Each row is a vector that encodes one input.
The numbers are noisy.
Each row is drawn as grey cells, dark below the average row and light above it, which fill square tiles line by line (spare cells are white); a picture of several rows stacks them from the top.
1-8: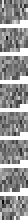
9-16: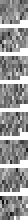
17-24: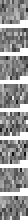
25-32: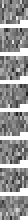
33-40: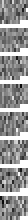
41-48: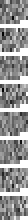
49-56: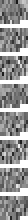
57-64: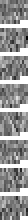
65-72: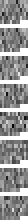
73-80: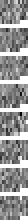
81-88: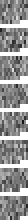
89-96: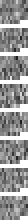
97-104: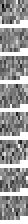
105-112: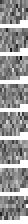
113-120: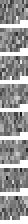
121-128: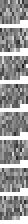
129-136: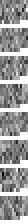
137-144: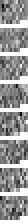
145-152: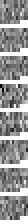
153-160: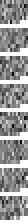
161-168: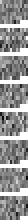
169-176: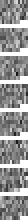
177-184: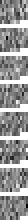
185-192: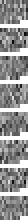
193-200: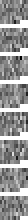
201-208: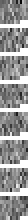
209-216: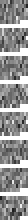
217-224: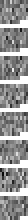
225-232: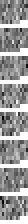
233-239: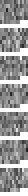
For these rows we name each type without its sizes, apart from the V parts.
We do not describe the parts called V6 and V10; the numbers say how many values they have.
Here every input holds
a point on a circle, together with either four true/false values and a value of V6, or a value of V10.
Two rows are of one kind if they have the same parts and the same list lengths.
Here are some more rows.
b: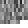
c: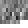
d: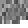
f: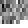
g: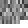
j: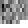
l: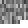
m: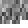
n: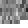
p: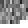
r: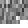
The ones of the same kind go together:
b, c, d, l, m, n, p
f, g, j, r

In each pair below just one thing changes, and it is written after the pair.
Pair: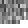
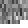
the value of V6
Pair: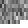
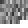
the place on the circle
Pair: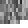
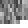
the value of V6
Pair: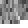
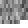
the value of V6
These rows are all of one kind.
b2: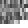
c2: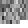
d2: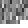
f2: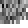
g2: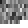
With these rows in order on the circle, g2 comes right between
b2 and c2.
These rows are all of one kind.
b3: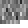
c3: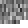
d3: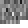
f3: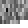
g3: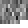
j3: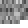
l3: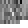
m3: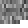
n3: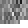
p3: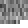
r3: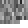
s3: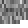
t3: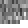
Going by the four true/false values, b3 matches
f3, j3 and s3.
